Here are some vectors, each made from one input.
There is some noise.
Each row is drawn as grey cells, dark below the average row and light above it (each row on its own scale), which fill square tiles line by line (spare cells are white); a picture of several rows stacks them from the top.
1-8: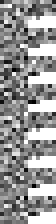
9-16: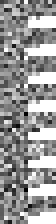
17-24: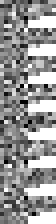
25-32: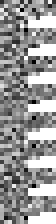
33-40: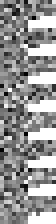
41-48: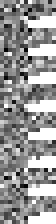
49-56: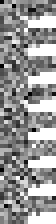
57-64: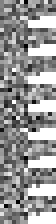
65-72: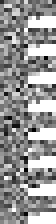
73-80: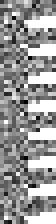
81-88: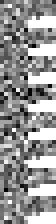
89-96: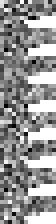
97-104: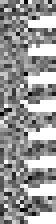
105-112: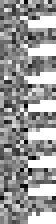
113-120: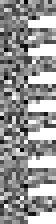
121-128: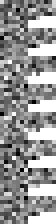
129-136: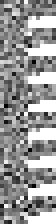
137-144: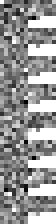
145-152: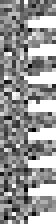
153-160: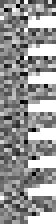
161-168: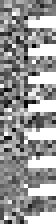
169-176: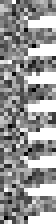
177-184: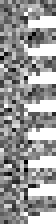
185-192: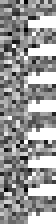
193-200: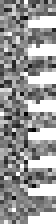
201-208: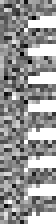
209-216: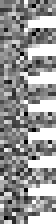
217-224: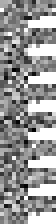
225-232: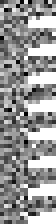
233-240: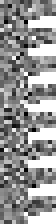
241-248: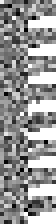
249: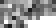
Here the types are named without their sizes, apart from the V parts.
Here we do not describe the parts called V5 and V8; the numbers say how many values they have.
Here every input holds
a label and a value of V8, together with either a point on a line and a true/false value, or a value of V5.
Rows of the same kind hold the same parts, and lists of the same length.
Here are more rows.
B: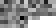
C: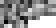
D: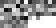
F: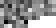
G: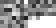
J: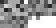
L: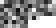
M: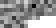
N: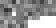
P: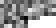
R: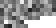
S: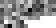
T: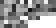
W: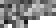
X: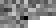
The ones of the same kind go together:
B, C, F, J, L, M
D, G, N, P, R, S, T, W, X

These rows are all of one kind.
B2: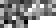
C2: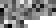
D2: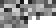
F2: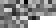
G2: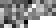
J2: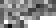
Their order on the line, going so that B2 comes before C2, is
F2, D2, B2, J2, C2, G2.
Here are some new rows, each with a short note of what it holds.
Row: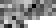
a label, a value of V5 and a value of V8
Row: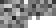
a label, a value of V5 and a value of V8
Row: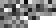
a label, a value of V5 and a value of V8
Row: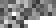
a label, a point on a line, a true/false value and a value of V8
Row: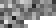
a label, a point on a line, a true/false value and a value of V8
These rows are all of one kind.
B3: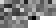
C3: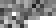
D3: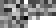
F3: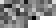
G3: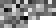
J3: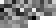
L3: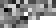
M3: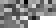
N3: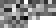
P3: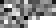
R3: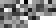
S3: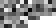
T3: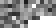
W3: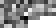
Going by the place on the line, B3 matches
J3, R3 and S3.
